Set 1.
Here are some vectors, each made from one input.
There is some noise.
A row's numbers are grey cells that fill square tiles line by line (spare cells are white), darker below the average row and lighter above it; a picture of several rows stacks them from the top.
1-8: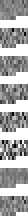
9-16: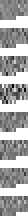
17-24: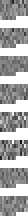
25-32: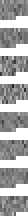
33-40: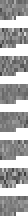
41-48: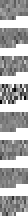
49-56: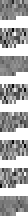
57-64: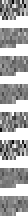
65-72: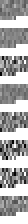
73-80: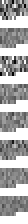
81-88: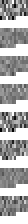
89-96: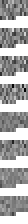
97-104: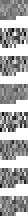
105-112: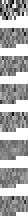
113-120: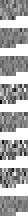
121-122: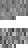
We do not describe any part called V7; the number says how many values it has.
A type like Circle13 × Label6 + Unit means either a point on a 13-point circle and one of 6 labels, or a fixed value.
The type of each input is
Line6 × (Line12 + V7).
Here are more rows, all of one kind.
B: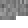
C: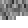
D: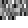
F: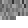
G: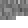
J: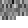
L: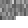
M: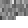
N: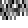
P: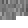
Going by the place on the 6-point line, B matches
J, L and M.
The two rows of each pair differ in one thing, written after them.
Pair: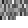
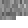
the value of V7
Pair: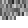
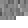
the place on the 6-point line
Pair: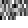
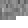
the value of V7
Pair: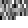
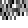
the place on the 6-point line
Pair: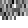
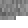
the place on the 6-point line
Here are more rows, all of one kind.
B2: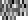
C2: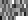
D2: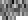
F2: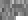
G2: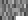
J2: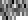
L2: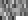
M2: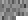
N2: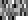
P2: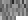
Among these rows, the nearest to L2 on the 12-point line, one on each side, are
B2 and P2.
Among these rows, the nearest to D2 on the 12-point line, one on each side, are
G2 and J2.
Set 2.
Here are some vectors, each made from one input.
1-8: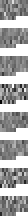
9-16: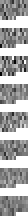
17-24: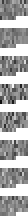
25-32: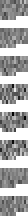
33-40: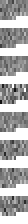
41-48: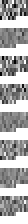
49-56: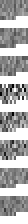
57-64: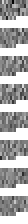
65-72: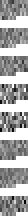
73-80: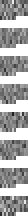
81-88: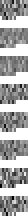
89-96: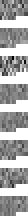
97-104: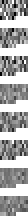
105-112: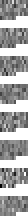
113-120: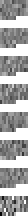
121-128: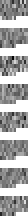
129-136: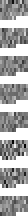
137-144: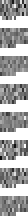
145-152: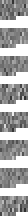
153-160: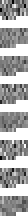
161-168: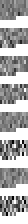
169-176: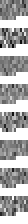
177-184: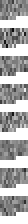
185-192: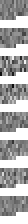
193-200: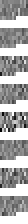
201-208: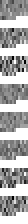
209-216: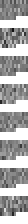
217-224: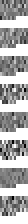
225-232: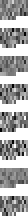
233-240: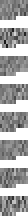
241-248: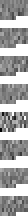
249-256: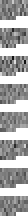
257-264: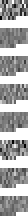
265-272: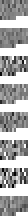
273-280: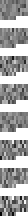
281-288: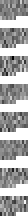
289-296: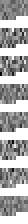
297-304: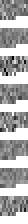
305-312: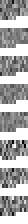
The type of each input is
(Circle14 + Line5) × Label5.
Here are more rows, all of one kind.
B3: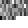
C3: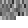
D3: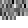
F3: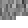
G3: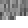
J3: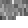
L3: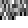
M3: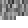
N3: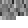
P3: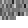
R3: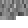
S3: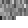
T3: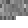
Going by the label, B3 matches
D3, P3, S3 and T3.
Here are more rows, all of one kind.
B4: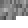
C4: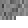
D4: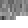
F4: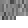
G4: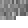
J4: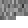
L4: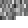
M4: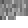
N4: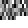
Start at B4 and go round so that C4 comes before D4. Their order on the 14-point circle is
B4, F4, C4, G4, N4, J4, M4, D4, L4.
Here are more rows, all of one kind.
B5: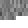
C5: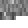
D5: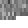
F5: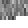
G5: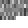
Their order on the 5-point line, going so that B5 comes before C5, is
D5, G5, F5, B5, C5.
